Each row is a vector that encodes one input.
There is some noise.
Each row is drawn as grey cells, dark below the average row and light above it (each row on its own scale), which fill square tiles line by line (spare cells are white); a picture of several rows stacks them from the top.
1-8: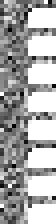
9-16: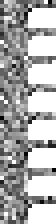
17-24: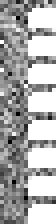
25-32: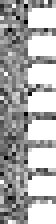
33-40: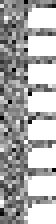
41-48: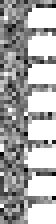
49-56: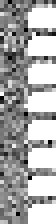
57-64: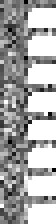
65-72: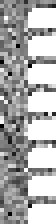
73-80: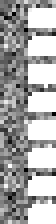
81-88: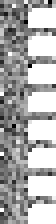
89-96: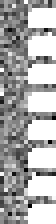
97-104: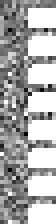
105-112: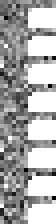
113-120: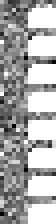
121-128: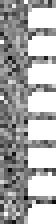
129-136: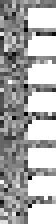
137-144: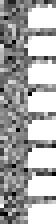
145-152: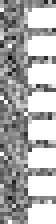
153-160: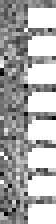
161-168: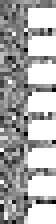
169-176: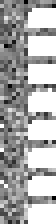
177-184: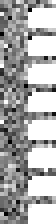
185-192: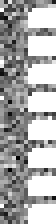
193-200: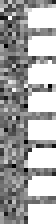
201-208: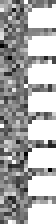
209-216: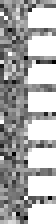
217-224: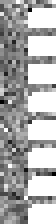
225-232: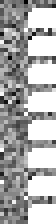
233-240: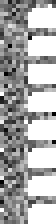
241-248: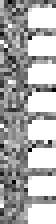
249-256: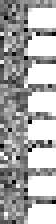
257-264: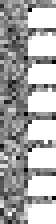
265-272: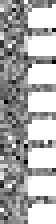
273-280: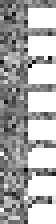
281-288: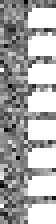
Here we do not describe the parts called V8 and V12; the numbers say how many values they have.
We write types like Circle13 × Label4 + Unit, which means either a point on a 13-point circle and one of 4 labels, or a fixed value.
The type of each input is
Label5 × (Line5 + V8 × V12).
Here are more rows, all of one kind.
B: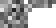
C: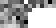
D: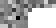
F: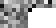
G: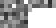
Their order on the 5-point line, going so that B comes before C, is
B, G, F, C, D.
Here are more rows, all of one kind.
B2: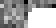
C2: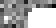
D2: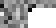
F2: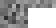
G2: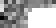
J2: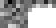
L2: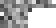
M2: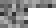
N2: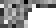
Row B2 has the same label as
C2 and N2.
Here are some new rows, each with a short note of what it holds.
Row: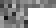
one of 5 labels, a value of V8 and a value of V12
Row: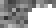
one of 5 labels, a value of V8 and a value of V12
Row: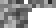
one of 5 labels and a point on a 5-point line
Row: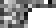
one of 5 labels and a point on a 5-point line
